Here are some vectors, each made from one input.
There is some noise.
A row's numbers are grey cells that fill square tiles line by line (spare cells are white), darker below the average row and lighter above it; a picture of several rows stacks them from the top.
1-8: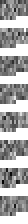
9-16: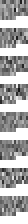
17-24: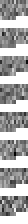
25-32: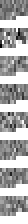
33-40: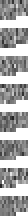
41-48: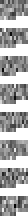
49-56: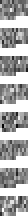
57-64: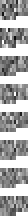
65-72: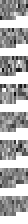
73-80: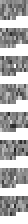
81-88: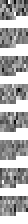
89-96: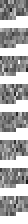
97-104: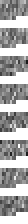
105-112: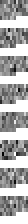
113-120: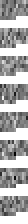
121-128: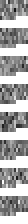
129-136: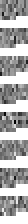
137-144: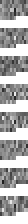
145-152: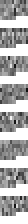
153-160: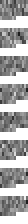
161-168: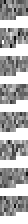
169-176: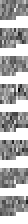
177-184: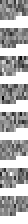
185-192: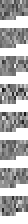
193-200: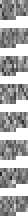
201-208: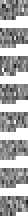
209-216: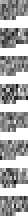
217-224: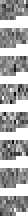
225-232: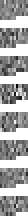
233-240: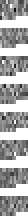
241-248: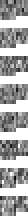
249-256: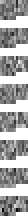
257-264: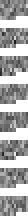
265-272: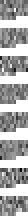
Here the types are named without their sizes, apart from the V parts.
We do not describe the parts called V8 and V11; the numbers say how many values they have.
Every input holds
a point on a circle and a true/false value, together with either a node of a tree and a value of V11, or a value of V8.
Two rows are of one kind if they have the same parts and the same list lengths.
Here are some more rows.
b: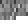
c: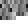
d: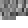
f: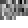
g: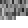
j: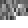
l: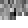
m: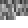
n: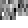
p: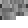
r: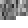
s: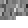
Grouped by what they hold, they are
b, c, p, r, s
d, f, g, j, l, m, n

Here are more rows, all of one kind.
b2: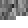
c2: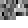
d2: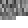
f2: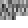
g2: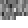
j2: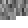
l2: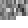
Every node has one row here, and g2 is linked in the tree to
f2.
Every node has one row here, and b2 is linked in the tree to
d2.
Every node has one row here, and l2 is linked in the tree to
c2, d2 and f2.
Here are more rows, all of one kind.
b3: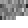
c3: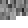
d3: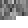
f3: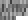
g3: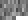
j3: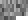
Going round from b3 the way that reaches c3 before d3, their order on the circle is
b3, f3, j3, c3, d3, g3.
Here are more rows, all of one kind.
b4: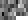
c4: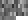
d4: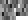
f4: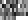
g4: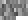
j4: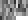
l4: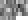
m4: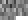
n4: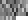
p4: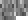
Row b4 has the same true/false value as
c4 and p4.
